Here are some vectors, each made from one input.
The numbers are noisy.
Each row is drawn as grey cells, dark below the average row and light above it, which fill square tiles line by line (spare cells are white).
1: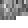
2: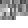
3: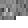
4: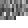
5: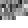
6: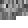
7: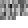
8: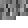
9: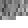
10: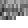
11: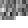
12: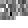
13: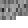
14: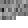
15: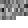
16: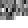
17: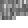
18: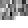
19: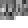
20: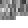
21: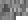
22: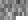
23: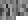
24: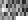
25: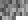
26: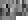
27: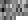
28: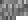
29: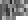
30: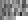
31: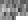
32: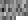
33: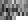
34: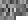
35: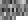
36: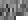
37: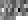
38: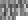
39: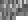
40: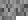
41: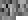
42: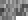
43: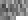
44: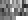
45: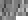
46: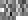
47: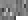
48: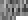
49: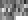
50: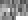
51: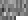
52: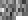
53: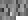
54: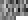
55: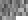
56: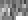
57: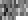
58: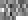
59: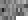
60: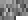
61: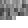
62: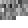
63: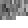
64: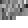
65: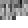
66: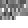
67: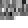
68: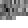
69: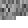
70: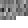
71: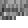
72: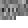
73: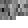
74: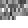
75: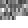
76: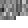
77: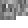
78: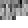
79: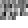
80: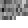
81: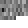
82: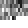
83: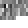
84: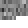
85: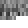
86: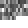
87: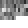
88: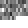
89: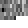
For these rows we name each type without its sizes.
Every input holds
a point on a circle and a point on a line, together with either a point on a circle, or a fixed value.
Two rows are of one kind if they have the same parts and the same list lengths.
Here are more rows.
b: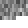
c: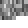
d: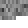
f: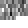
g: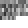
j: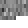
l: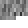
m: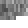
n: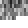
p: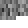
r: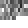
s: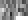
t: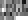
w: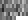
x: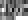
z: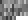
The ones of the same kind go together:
b, g, p, t, w, x
c, d, f, j, l, m, n, r, s, z

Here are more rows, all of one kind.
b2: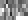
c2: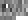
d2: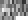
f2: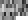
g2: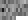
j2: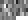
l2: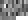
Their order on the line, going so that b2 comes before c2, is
b2, c2, j2, d2, g2, f2, l2.
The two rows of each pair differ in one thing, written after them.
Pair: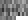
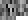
the place on the line
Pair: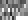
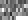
the place on the line
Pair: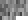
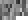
the place on the line
